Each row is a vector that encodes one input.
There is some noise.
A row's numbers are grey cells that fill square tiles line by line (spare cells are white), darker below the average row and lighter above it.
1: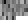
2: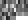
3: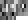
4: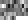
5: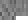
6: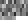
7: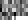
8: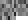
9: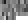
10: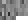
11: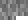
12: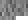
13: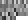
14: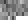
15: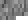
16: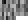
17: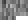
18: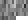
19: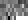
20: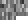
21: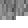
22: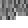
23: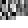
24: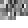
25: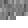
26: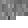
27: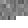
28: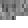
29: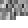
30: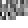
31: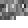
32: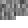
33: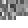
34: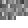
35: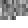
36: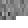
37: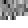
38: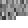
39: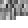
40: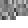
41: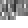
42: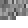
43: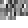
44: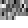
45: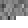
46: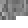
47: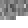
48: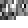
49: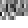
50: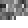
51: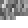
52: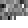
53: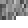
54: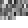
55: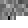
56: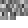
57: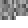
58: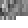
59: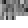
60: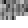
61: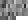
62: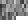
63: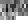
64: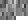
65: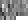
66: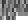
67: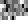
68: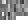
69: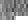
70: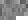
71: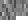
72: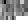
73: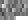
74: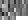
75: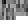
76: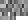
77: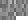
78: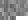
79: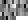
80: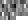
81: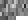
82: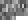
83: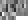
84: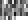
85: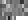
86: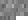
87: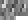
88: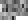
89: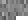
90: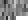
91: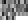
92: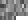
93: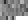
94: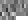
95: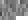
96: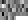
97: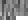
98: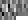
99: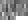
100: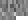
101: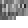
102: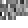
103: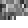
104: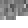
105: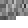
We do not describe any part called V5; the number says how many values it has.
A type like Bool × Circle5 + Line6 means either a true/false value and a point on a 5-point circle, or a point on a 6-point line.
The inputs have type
Line4 + (Tree7 + Unit) × V5.
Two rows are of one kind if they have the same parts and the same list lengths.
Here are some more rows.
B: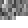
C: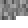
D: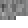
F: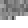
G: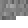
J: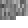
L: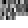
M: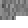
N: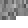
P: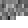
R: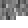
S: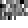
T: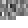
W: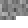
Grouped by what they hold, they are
B
C, D, G, N, P, S, W
F, J, L, M, R, T

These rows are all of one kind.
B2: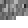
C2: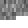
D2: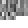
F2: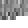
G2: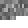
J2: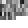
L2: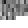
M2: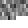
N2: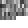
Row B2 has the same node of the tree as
D2 and G2.
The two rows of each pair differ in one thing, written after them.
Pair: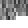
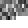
the node of the tree
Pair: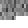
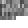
the node of the tree
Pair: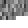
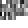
the value of V5
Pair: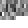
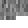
the node of the tree
